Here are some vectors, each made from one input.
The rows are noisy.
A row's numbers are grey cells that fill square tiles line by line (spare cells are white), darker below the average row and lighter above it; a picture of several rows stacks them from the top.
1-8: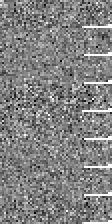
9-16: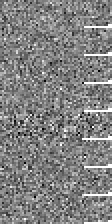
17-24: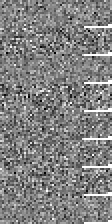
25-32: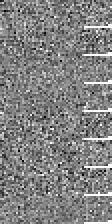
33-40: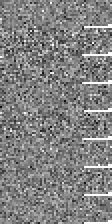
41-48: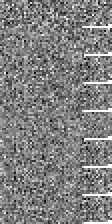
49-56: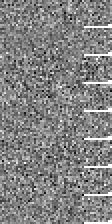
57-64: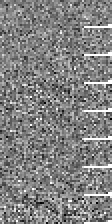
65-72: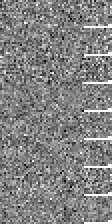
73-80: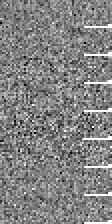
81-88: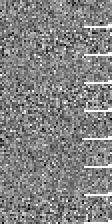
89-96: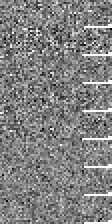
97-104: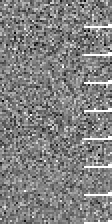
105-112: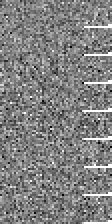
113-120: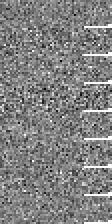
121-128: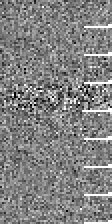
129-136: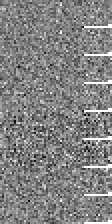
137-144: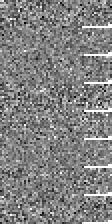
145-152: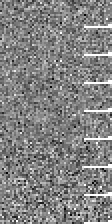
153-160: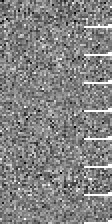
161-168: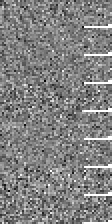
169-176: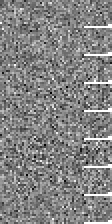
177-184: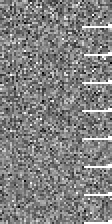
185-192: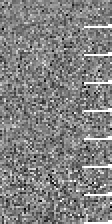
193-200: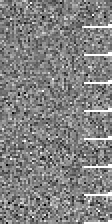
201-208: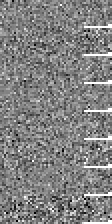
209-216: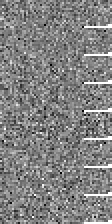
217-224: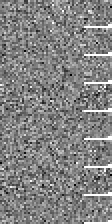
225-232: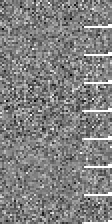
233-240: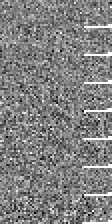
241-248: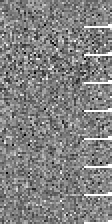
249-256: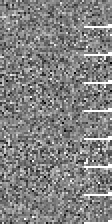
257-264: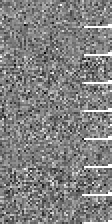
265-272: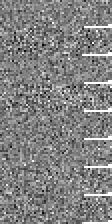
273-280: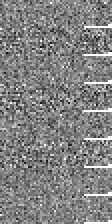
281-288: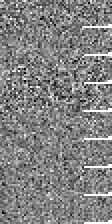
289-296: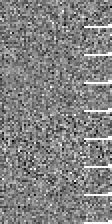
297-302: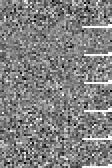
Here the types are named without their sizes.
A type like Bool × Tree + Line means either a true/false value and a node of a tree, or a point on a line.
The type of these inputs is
Circle × Circle × (Circle + Unit) + Line.
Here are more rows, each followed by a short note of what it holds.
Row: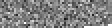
a point on each of two circles
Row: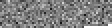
a point on each of two circles
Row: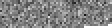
a point on each of two circles
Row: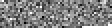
a point on a line
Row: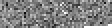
a point on each of two circles
